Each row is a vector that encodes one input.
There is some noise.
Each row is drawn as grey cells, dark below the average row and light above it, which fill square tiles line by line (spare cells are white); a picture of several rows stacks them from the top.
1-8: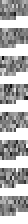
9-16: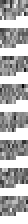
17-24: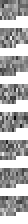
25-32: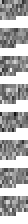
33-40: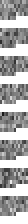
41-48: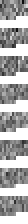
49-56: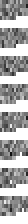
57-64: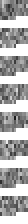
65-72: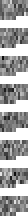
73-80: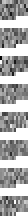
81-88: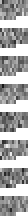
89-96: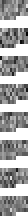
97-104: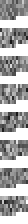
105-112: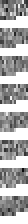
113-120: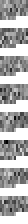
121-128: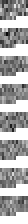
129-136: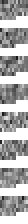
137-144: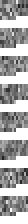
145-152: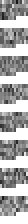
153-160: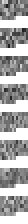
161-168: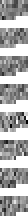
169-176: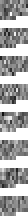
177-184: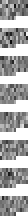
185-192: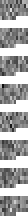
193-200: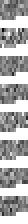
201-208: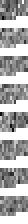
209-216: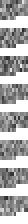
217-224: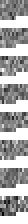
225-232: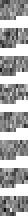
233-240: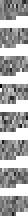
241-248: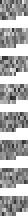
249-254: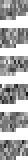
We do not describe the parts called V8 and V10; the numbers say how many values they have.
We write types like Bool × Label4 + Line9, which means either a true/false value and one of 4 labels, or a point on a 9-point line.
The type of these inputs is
(Label9 + Line6) × (Line5 + V8) × V10.
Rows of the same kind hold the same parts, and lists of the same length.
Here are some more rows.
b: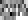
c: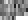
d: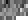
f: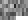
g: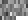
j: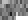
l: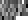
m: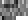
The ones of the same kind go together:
b, c, f
d
g
j, l, m

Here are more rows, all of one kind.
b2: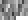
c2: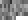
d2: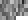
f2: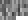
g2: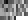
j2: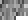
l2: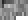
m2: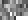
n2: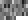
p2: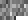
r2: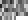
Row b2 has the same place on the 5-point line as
c2, d2, l2 and m2.
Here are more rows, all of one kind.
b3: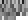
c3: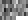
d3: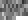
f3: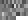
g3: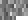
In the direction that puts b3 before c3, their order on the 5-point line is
d3, f3, b3, g3, c3.
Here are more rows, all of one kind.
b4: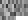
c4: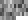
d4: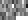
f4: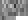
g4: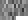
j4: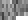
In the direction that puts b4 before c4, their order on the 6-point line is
d4, b4, f4, g4, j4, c4.
